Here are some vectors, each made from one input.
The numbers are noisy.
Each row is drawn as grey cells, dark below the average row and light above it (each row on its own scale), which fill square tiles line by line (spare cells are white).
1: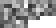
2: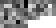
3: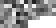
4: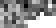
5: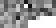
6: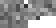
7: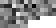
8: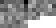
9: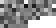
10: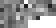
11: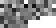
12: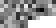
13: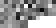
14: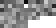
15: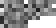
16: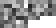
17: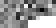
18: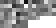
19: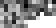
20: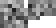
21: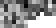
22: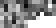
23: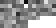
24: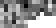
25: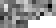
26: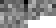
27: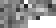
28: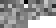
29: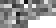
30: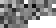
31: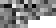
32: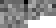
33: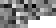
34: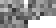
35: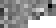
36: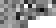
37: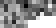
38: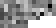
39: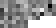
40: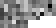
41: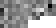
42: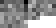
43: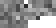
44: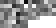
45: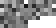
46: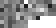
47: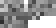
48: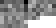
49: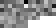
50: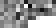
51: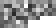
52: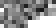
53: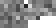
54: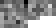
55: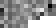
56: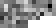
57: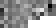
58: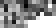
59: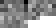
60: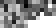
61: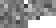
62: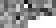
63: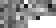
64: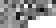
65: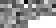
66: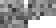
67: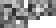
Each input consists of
a point on a 4-point line and three true/false values.
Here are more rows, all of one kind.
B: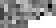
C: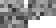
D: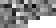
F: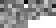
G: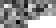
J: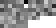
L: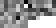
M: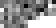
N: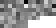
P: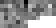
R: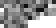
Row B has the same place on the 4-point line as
C and M.
